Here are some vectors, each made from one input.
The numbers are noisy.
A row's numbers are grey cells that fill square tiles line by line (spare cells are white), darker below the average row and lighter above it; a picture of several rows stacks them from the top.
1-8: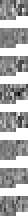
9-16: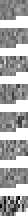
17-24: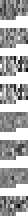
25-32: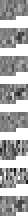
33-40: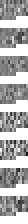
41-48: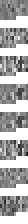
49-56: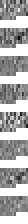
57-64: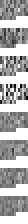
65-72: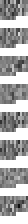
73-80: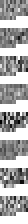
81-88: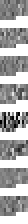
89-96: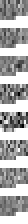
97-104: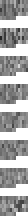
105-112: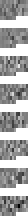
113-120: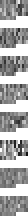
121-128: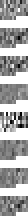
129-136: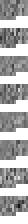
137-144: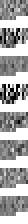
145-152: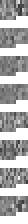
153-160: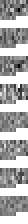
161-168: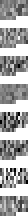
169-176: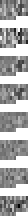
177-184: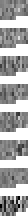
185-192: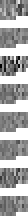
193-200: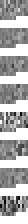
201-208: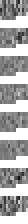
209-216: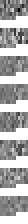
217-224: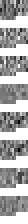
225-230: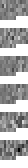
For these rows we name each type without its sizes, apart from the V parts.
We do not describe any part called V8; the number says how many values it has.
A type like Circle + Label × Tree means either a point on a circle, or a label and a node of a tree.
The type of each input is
List((Circle + V8) × Line).
